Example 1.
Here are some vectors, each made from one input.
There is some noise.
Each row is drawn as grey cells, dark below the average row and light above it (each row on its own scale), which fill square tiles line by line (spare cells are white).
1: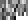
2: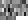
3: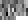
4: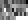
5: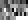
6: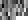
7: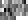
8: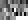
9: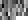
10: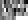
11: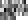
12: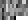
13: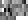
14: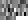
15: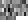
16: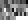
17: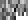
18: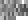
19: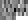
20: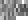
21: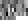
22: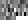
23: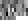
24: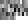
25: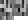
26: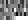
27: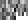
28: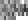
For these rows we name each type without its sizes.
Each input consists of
a label.
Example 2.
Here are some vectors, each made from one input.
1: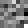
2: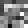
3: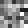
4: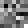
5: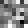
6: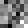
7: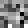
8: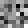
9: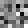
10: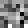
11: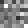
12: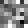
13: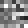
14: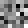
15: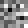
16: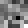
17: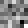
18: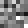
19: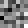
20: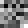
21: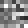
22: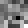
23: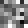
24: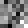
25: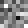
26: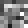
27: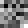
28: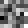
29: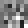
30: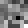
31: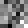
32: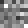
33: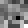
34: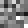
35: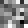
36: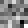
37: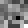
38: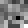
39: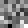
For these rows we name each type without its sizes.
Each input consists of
a point on each of two lines.
